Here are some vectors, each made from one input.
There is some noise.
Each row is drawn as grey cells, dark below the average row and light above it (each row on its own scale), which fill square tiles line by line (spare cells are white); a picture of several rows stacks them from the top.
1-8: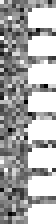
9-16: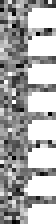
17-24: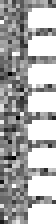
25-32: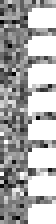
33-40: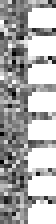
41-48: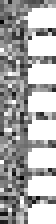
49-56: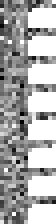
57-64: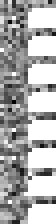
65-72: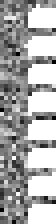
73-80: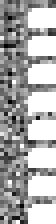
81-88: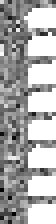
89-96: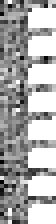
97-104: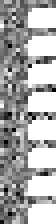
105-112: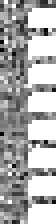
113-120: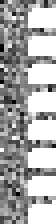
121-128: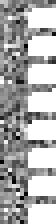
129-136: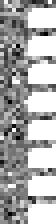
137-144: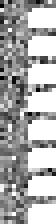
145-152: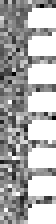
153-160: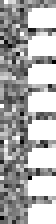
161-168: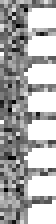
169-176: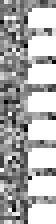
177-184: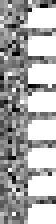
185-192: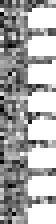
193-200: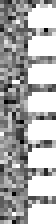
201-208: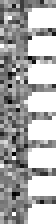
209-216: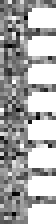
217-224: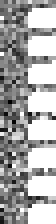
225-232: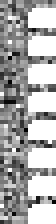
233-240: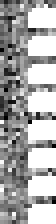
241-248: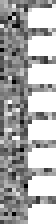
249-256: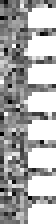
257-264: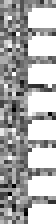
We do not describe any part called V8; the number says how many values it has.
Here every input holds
a point on a 9-point line, together with either a point on a 6-point line, or a value of V8.
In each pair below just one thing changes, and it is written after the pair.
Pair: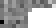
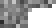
the place on the 9-point line
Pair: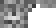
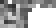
the value of V8
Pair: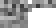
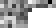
the value of V8
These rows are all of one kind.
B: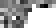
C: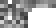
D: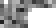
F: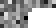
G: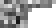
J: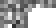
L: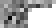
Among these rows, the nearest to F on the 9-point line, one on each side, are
D and J.
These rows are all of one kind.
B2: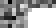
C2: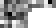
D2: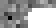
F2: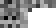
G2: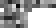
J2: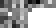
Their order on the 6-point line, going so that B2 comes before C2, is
J2, G2, F2, B2, C2, D2.
